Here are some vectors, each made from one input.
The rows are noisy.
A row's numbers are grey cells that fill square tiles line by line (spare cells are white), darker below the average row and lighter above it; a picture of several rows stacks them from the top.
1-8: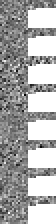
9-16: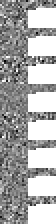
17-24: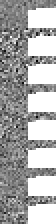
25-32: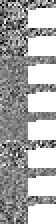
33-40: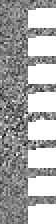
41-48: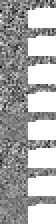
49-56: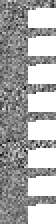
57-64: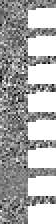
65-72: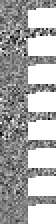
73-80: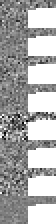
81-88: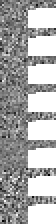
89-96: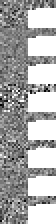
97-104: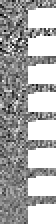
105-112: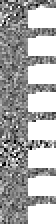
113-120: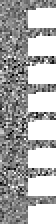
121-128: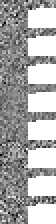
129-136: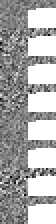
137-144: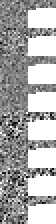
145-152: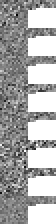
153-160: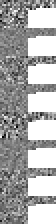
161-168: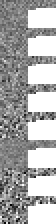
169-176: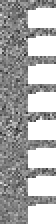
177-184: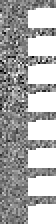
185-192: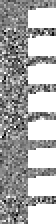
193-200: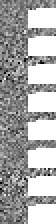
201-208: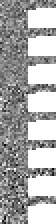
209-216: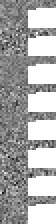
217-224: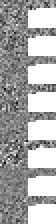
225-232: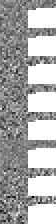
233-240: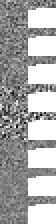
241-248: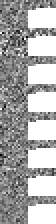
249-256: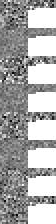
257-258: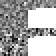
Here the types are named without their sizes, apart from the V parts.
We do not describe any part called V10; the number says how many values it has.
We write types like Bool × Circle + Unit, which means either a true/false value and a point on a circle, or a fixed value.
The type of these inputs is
Bool × (Circle + V10) + Line.
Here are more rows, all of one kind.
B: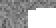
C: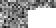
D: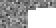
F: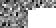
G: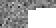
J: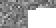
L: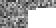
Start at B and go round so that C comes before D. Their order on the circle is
B, C, F, L, G, J, D.
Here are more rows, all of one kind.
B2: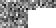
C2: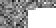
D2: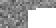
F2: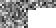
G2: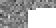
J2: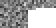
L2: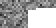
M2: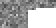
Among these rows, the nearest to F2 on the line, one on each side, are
J2 and L2.
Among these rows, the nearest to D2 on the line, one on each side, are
G2 and L2.
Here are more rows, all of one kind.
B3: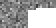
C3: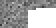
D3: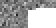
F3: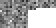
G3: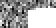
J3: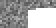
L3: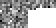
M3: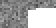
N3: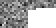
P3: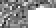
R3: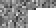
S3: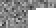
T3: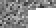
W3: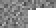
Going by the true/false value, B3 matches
D3, P3 and S3.
